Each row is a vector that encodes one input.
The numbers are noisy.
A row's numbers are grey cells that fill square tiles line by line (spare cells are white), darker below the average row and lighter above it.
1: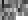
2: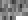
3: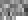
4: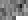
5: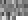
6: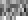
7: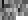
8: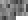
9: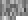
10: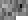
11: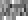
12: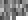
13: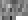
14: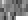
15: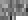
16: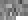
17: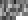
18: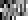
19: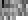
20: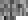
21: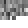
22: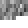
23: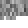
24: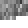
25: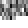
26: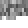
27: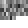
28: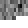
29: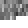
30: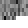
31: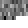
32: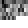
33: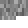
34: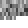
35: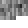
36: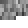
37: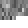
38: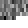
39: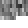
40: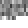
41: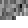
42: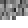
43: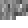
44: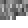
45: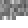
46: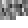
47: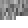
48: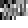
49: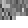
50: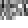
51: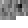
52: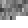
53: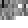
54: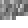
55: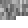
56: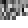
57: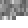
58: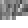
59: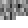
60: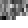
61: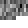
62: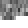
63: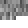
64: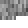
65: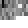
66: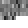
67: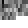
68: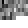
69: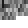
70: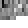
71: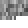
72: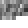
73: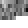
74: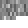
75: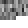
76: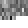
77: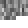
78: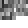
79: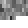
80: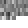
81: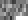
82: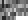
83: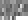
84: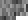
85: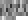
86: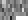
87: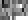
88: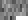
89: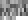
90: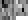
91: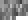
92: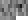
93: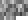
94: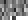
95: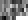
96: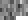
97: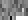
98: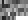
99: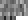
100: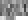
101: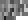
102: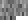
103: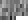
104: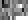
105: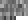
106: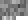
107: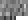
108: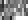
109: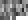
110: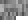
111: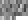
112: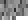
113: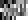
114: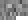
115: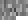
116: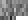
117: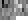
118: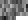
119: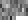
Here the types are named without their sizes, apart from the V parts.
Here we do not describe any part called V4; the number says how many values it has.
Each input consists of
a list of items, each a true/false value and a value of V4.
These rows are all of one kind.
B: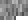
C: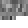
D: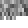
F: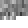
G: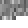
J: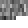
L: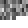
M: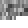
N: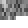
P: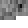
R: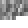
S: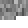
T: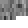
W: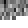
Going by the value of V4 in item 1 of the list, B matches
J, M, S and T.
